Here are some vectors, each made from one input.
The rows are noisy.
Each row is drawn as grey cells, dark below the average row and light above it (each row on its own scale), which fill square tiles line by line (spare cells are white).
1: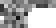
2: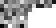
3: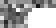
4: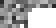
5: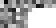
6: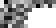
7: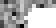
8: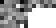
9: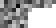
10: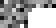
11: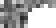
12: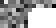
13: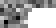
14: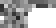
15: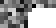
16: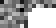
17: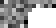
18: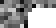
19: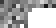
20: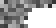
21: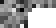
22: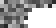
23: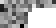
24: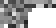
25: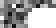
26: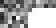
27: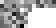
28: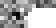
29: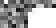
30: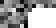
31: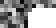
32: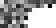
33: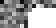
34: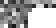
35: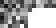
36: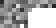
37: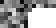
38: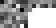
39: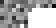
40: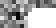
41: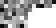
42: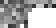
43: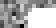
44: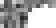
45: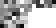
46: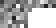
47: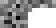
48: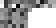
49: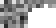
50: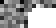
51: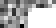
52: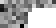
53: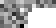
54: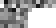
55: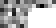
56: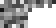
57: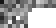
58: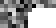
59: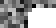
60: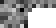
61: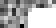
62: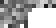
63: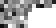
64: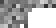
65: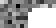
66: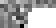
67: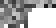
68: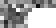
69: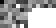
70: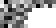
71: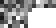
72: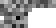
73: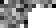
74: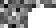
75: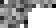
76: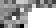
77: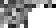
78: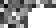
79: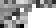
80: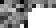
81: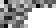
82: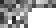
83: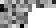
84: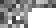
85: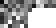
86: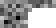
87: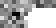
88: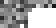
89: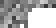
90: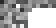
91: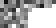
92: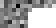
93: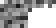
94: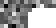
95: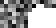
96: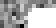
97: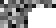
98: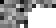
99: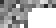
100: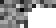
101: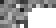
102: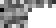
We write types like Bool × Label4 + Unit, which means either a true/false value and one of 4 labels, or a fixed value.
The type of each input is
Label4 × Line4 + Line5.
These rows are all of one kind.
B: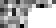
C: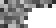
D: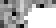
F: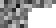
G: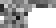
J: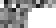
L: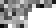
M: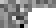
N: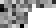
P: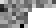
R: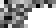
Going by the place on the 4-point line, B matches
G, L, N and P.
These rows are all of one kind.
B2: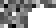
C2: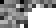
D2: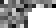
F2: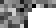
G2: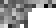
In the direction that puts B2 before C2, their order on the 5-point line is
B2, G2, D2, C2, F2.
